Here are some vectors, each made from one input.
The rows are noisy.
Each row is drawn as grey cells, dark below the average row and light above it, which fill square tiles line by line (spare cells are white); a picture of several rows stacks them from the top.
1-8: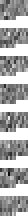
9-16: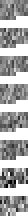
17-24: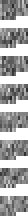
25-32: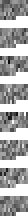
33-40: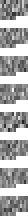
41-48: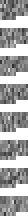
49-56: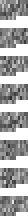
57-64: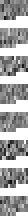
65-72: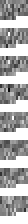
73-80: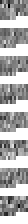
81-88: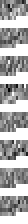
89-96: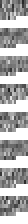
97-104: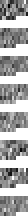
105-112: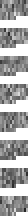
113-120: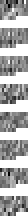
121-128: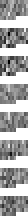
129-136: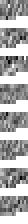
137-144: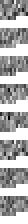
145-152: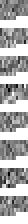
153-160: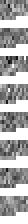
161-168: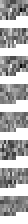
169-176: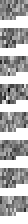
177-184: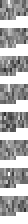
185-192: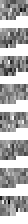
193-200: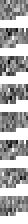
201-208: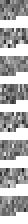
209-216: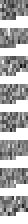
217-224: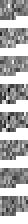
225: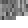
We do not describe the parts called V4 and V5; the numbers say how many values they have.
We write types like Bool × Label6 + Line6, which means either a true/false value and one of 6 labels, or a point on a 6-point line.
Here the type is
Line6 × (Line6 + Tree8) × V4 + V5.
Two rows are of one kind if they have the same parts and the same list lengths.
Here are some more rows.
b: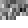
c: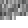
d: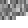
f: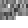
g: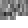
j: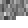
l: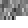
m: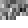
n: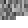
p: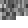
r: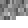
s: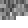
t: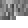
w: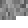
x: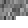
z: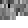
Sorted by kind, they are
b, m, z
c, d, n, w
f, g, j, l, p, r, s, t, x

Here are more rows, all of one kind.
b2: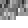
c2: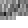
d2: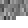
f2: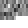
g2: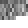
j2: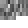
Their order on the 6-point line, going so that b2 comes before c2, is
b2, j2, d2, g2, c2, f2.
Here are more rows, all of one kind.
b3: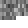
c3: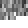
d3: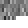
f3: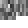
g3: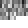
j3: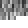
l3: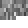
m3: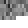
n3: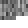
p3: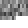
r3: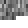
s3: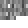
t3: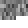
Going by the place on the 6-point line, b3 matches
f3, n3 and s3.
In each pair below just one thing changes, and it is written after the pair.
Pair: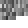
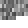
the place on the 6-point line
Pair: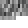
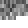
the value of V4
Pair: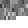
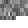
the node of the tree
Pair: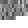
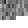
the node of the tree
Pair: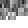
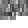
the value of V4
